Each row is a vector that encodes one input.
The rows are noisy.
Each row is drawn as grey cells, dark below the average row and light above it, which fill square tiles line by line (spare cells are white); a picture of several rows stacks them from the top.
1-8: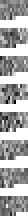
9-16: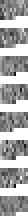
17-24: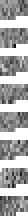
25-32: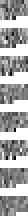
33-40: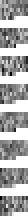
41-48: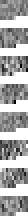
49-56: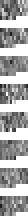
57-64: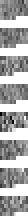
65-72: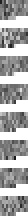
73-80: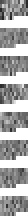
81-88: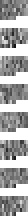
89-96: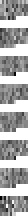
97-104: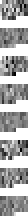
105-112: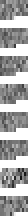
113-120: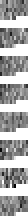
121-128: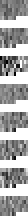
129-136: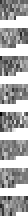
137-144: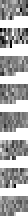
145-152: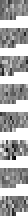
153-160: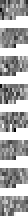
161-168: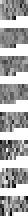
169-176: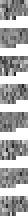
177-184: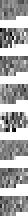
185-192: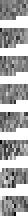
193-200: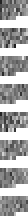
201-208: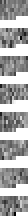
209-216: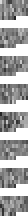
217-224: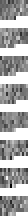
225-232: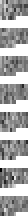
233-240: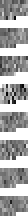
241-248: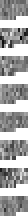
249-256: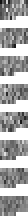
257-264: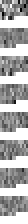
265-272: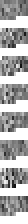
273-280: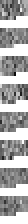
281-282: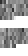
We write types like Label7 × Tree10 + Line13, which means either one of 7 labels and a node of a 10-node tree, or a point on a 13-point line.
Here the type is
(Bool × Circle8 + Line7) × Line9.
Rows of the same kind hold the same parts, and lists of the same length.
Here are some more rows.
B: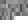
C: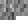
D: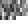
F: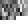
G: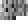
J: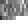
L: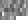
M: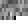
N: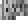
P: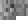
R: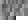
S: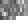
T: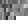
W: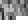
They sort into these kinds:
B, D, F, G, J, L, N, P, S
C, M, R, T, W

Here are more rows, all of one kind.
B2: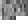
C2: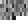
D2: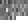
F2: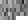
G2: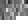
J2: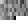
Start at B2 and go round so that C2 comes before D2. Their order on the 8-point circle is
B2, F2, C2, J2, D2, G2.
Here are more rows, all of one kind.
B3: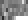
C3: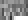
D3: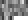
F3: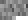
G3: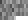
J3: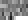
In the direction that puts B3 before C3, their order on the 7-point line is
B3, G3, C3, J3, F3, D3.
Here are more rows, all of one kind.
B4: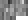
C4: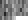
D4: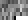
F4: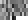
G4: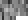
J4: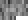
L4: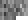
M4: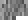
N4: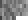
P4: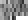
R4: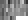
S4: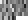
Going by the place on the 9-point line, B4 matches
N4 and R4.
